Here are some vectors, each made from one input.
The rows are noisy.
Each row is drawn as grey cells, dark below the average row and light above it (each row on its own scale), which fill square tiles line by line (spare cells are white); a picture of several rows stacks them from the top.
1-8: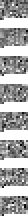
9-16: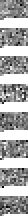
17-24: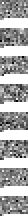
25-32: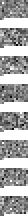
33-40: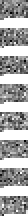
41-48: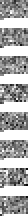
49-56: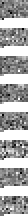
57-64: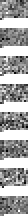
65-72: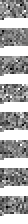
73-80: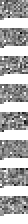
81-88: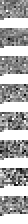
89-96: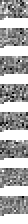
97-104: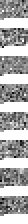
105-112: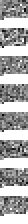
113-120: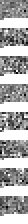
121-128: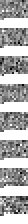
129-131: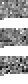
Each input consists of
a point on a 9-point line, together with either one of 9 labels, or a point on a 5-point line.
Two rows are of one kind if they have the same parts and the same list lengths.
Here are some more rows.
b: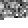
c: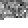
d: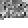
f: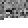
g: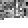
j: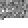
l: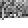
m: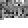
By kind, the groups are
b, c, d, g, j
f, l, m

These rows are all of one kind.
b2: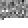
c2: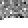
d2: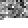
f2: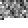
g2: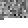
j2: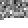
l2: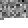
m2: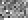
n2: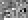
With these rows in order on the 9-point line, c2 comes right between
g2 and j2.
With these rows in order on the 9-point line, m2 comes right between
j2 and n2.
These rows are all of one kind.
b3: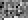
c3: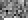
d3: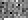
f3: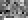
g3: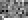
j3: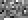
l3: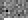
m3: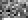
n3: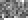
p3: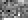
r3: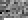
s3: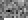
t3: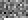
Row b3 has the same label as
c3 and l3.
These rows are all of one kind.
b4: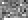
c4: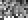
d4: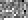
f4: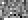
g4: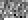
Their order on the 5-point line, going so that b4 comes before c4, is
d4, b4, f4, g4, c4.
